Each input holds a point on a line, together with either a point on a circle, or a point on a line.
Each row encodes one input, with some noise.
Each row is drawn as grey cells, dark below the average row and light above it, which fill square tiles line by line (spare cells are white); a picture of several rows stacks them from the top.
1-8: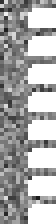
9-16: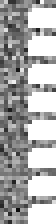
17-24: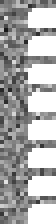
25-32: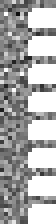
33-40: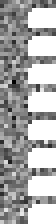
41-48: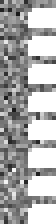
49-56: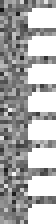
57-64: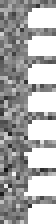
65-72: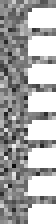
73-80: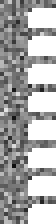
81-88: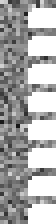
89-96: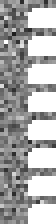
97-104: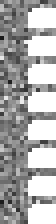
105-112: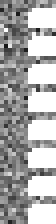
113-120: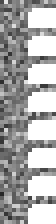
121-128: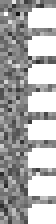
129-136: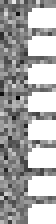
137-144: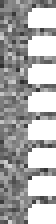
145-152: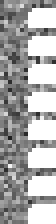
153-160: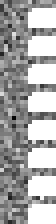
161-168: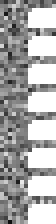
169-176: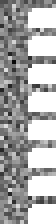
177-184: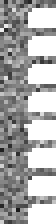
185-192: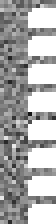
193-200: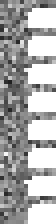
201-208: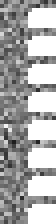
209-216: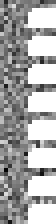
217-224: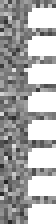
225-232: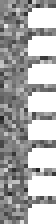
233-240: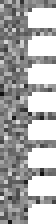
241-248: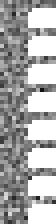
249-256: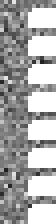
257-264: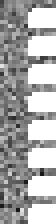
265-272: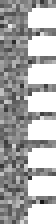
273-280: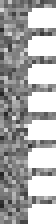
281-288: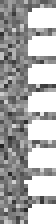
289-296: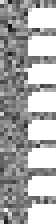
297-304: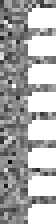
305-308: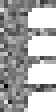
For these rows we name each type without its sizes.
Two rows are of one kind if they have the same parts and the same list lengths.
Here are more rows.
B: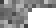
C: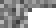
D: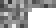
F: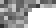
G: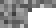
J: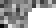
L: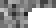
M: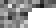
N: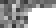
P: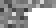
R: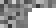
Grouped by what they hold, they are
B, C, F, G, J, L, M, N
D, P, R

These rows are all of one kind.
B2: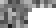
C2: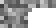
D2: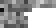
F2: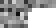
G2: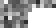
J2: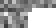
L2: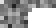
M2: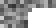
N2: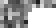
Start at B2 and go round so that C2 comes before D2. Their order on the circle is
B2, L2, C2, M2, D2, F2, J2, G2, N2.
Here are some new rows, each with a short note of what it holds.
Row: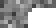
a point on each of two lines
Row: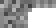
a point on each of two lines
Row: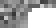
a point on each of two lines
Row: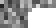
a point on a circle and a point on a line
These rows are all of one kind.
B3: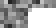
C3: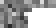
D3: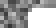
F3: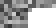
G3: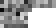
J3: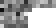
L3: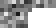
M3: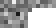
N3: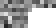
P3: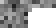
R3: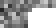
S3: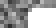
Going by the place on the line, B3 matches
D3, F3, R3 and S3.
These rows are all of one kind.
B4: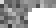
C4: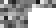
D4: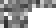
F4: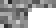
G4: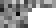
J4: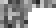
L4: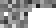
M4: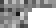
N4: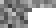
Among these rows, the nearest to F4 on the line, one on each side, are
C4 and M4.
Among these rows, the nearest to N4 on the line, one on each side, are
B4 and J4.
